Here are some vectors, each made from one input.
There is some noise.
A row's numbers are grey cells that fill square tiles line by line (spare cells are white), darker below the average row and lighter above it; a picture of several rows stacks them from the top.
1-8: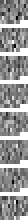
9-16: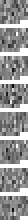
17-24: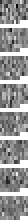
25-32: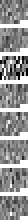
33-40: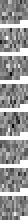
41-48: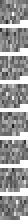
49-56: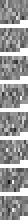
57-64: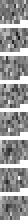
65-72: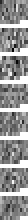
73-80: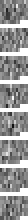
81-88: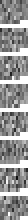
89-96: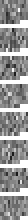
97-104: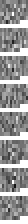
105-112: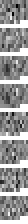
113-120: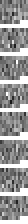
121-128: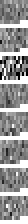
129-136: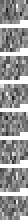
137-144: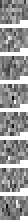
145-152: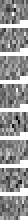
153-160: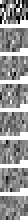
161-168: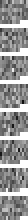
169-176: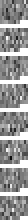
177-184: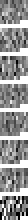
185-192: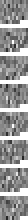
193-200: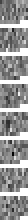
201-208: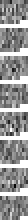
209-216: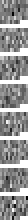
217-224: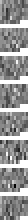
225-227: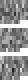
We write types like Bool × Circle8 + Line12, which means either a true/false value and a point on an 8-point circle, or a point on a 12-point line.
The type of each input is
(Bool × Bool × Bool × Bool + Label5) × Label5 × Label5 + Unit.
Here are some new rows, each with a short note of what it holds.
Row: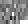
two labels (each one of 5) and four true/false values
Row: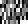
a fixed value
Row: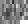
two labels (each one of 5) and four true/false values
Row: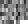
three labels (each one of 5)
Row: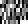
a fixed value
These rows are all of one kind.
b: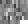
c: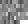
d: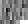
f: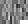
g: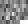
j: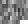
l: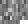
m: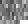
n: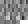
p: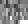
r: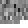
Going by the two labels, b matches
j, l, p and r.
